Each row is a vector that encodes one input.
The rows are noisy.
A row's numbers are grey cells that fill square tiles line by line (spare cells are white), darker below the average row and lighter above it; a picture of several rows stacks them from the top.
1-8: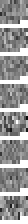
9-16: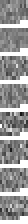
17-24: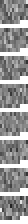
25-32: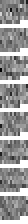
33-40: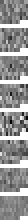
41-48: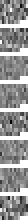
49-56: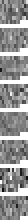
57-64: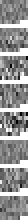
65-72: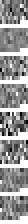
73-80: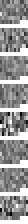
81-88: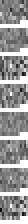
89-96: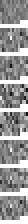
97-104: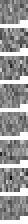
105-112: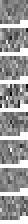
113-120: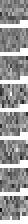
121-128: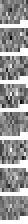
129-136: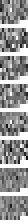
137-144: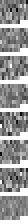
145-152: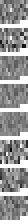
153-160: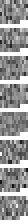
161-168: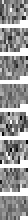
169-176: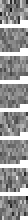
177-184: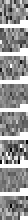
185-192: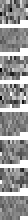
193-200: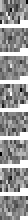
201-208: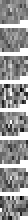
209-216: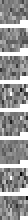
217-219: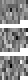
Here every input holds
a point on a 12-point line.
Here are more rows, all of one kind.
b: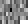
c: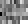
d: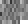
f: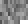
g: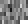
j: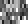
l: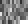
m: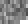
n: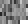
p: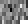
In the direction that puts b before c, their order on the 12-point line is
f, j, m, d, b, c, n, l, g, p.
